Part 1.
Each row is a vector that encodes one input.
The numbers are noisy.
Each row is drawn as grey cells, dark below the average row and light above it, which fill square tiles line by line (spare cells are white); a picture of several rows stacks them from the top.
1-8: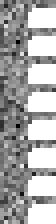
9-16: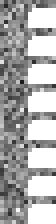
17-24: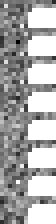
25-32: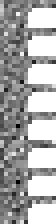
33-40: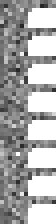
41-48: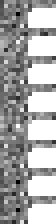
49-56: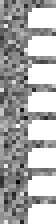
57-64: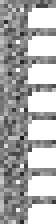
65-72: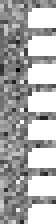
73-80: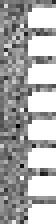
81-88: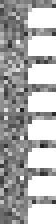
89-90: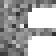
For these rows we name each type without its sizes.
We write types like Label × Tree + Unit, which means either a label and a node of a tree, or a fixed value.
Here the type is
(Circle + Unit) × Tree.
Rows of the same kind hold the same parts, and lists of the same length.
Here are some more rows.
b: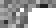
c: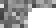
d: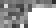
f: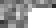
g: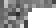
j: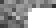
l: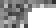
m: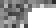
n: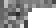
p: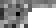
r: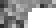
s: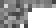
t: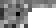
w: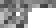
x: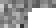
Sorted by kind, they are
b, c, f, j, r, w, x
d, g, l, m, n, p, s, t

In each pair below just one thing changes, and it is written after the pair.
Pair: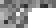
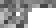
the place on the circle
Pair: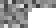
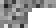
the place on the circle
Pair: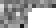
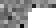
the node of the tree
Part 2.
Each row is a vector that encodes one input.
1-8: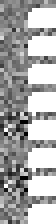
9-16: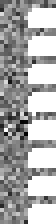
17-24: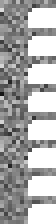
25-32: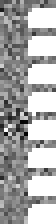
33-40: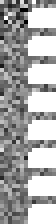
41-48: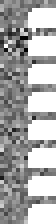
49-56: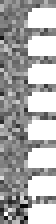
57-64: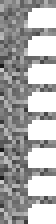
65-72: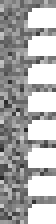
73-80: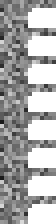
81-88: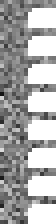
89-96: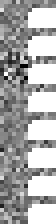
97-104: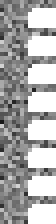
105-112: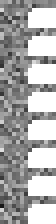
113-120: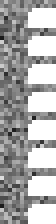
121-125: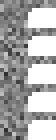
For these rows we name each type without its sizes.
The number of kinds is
3.
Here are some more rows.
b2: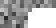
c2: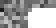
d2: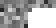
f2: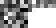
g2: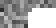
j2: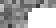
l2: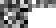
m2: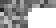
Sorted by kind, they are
b2, j2
c2, d2, g2, m2
f2, l2

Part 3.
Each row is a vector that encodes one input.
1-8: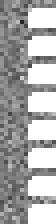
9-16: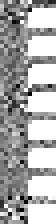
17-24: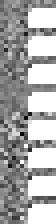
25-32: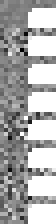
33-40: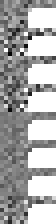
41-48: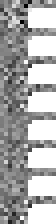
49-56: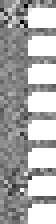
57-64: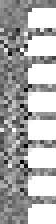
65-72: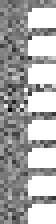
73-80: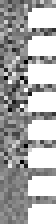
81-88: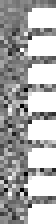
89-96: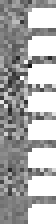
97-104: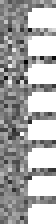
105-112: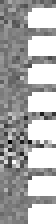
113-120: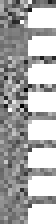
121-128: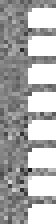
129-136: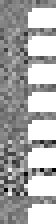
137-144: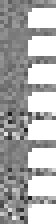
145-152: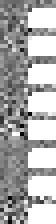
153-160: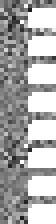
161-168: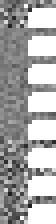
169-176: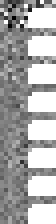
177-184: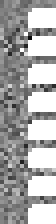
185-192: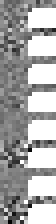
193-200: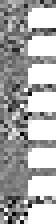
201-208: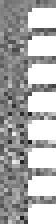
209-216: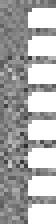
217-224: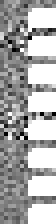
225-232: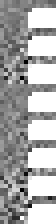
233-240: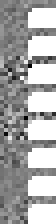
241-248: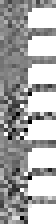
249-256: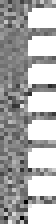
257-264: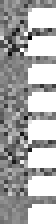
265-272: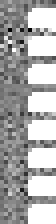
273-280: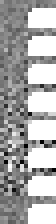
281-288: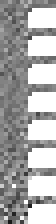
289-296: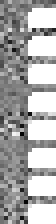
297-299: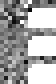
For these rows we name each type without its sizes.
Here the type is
Bool × Label + Unit.
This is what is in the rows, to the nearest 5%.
A few of them hold a fixed value. The rest hold a label and a true/false value.
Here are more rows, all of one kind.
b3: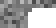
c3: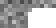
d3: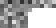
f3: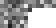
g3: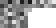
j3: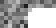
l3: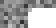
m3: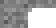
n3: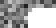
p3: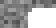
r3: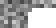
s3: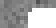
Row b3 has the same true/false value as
l3 and r3.
